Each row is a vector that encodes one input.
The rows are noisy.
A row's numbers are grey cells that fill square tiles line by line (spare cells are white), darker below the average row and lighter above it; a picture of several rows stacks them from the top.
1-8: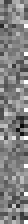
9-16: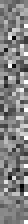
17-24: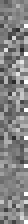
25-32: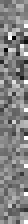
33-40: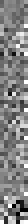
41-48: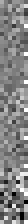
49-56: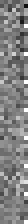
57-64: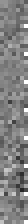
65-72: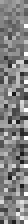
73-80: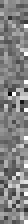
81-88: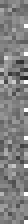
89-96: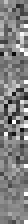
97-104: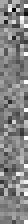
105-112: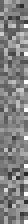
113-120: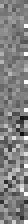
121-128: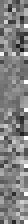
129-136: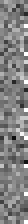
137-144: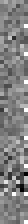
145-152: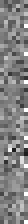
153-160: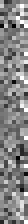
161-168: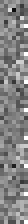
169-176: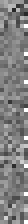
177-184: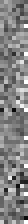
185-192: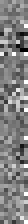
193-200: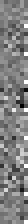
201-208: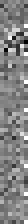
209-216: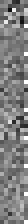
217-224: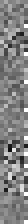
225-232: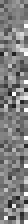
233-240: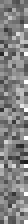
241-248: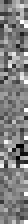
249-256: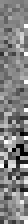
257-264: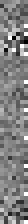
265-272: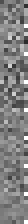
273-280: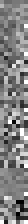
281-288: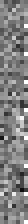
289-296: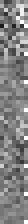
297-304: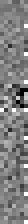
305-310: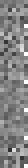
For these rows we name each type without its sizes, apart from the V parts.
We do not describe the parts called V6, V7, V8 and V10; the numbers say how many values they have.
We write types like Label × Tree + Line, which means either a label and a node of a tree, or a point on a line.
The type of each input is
Bool × V6 × V7 × V8 × V10 + Label × List(Line).
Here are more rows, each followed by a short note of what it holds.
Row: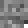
a label, together with the empty list
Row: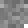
a true/false value, a value of V6, a value of V7, a value of V8 and a value of V10
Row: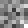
a true/false value, a value of V6, a value of V7, a value of V8 and a value of V10
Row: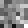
a true/false value, a value of V6, a value of V7, a value of V8 and a value of V10
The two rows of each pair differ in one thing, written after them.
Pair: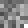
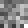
the value of V6
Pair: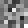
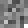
the value of V10
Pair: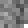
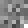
the value of V8
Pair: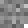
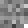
the value of V8
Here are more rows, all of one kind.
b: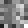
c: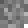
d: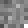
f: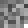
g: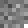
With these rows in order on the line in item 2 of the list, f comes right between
c and g.
